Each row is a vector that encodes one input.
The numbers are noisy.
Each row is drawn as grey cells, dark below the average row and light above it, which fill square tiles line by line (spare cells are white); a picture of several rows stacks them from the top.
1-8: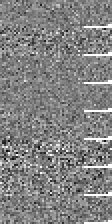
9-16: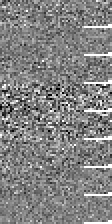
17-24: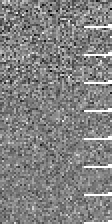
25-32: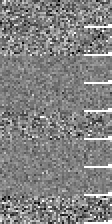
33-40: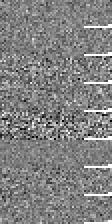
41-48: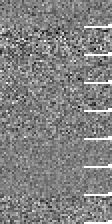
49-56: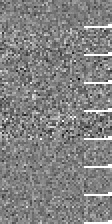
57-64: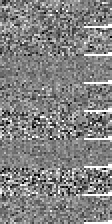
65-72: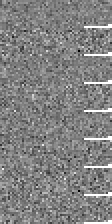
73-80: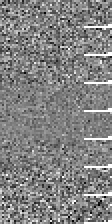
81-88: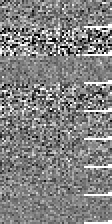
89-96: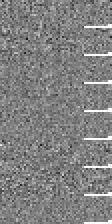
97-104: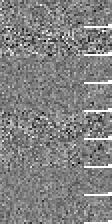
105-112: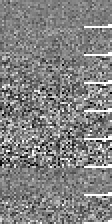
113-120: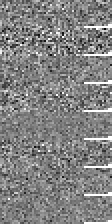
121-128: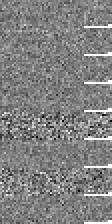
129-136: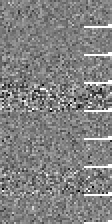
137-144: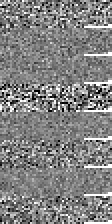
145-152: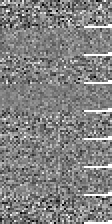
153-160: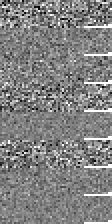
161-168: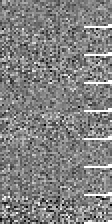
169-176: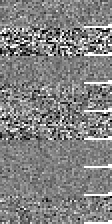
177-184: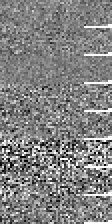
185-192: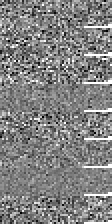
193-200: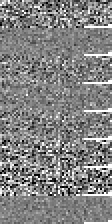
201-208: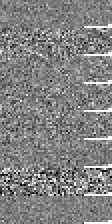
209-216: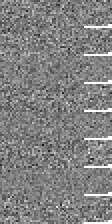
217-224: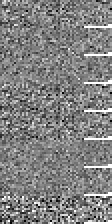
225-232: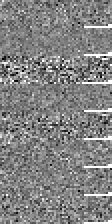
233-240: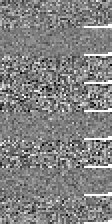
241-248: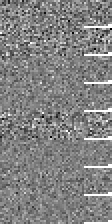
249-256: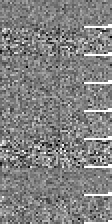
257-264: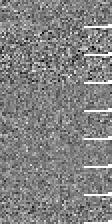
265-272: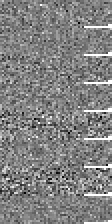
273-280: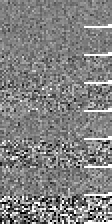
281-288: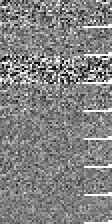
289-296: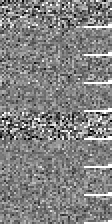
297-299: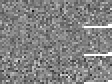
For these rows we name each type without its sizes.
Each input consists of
a label, together with either a label, or four true/false values.
